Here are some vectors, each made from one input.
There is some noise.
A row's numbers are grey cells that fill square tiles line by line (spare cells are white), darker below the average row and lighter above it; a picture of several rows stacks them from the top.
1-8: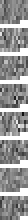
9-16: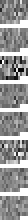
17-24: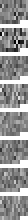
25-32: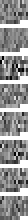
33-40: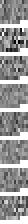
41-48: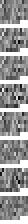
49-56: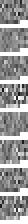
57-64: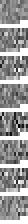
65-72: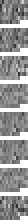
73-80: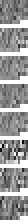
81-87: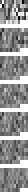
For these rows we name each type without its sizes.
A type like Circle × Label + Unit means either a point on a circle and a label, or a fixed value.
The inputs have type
Label + Line.
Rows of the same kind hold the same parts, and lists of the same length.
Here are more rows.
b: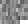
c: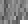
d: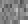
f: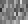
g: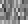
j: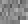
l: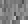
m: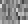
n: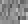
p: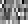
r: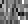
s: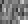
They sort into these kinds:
b, c, d, g, j, l, m, n, p
f, r, s

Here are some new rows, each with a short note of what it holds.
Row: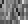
a label
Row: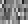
a point on a line
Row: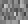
a label
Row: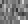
a label
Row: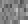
a point on a line
